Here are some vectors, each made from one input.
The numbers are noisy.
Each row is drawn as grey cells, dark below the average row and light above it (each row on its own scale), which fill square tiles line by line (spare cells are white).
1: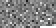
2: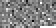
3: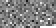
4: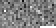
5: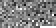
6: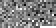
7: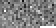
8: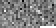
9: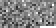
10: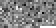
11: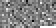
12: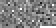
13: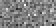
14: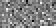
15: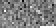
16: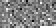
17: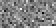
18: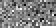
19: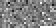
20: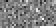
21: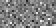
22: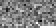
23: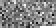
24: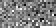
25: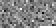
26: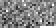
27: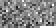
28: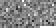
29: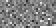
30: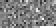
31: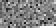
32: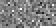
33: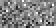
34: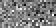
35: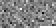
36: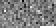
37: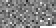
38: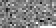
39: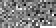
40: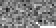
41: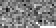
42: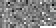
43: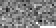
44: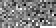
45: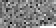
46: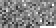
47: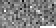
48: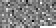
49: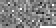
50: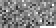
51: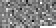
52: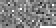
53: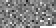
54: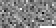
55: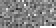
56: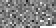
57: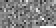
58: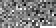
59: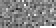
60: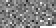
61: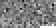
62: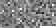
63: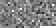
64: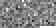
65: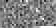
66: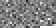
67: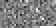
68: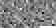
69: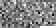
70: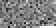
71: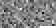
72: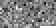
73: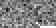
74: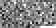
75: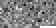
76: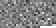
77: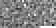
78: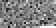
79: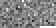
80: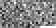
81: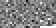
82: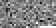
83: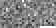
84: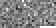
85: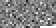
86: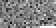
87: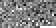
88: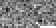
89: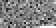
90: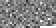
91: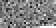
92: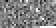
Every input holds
a true/false value, together with either a point on a 4-point line, or a point on a 5-point line.
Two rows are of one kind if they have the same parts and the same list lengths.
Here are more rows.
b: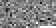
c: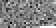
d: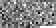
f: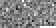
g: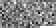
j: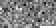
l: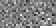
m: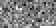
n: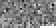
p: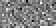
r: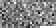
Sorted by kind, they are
b, c, j, m, n
d, f, g, l, p, r

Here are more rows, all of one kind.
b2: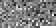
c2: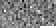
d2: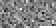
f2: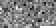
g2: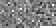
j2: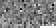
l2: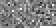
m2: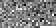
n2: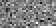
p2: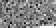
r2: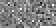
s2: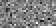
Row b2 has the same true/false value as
c2, f2, j2 and m2.
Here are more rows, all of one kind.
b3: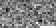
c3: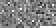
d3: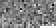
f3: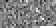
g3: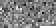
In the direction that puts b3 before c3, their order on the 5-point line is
f3, d3, b3, g3, c3.
